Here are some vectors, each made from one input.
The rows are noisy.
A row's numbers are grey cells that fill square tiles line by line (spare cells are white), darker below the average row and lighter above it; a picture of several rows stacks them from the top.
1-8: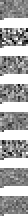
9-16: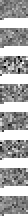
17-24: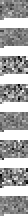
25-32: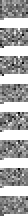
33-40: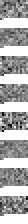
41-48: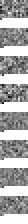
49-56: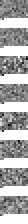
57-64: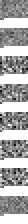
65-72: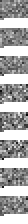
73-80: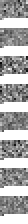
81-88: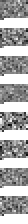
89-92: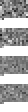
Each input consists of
four true/false values.
